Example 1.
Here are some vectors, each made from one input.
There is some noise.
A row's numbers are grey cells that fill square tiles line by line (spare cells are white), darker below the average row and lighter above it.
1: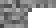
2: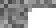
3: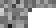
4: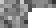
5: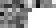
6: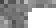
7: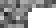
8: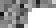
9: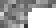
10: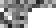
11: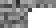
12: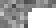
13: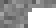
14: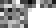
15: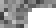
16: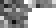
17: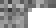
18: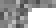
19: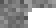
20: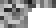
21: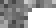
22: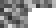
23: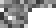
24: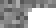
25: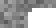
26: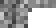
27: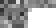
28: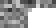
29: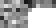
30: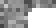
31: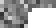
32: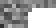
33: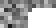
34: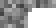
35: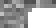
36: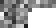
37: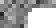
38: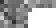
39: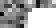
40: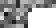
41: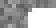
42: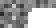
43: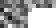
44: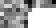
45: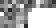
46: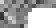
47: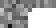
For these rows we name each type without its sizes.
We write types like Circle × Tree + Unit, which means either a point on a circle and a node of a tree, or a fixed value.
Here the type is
Line.
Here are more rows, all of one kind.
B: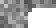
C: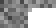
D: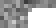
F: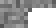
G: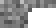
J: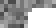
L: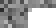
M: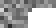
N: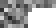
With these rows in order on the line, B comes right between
F and N.
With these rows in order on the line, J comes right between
C and L.
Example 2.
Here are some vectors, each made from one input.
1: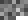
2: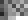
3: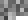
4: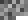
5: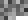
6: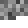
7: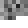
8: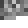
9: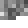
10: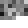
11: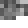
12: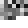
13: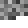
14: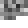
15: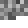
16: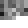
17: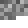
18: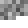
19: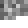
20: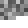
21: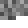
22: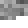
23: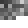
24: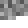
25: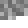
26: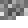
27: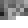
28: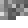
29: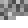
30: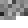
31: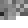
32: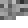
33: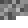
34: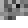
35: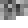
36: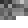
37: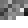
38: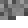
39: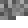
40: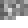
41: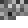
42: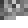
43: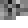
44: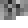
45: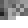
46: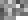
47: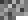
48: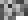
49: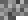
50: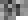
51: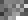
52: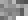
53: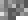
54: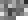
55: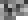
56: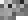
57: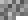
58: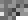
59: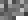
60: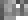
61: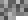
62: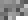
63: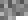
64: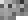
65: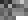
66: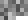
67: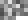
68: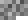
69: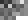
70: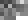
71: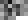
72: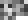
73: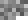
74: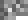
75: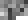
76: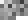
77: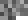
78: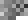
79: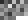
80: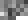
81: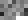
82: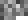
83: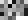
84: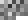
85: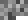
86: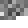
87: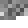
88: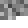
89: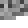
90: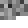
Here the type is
Bool × Bool × Bool × Bool.
